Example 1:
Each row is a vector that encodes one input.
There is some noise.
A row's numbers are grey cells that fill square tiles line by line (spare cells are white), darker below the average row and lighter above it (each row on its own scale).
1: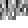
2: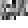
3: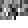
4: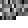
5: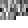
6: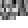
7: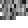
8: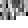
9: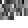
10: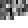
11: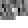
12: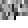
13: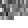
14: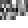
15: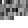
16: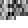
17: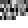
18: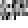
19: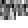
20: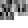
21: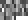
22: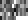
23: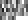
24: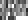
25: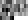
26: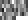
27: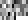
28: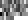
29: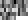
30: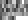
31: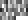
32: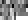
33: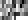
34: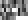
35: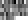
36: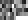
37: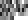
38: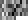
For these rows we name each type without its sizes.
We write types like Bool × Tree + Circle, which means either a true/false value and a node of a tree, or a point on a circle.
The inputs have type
Label.
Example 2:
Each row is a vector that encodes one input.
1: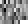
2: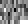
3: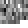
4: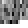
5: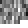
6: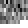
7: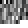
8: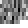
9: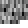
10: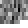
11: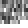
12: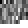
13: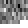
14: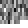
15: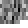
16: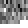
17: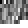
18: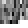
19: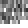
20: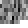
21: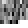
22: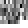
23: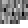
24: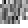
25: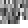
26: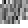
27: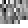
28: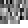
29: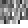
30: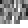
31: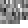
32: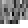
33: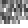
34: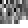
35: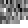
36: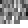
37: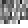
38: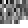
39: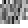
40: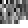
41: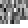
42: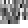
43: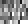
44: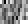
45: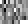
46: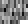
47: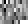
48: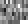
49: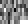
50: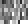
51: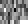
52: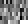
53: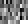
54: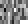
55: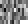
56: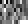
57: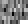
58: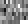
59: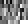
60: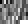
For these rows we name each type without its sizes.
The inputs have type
Bool × Bool × Bool × Bool.
